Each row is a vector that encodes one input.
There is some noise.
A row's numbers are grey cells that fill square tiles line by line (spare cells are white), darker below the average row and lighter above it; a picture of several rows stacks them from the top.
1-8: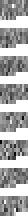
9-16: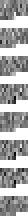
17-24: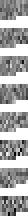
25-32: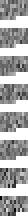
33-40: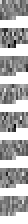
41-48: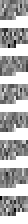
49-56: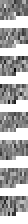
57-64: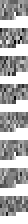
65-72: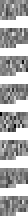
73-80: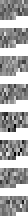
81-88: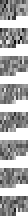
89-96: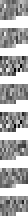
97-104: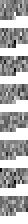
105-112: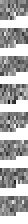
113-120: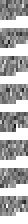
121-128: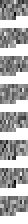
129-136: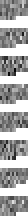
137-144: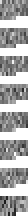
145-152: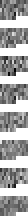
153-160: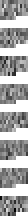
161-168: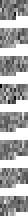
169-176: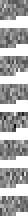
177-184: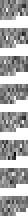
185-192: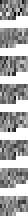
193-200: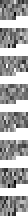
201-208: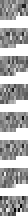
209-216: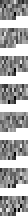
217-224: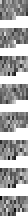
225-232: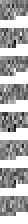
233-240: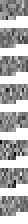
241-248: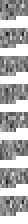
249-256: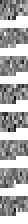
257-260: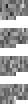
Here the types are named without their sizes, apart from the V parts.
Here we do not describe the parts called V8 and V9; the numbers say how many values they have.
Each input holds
either a point on a circle, a label and a value of V9, or a value of V8.
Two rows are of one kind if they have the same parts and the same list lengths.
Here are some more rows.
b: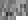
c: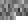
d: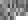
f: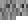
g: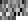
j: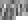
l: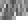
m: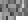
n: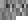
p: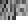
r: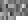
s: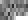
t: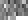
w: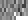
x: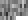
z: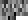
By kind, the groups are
b, c, d, f, j, l, m, n, r, s, t, w, x
g, p, z

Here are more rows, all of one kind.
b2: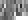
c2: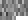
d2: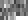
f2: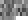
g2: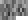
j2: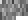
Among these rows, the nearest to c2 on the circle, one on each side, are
b2 and f2.
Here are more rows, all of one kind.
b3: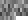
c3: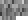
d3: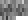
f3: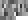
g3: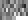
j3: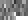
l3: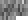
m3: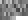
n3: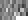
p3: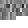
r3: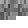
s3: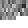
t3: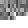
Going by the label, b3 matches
c3, d3, l3 and r3.
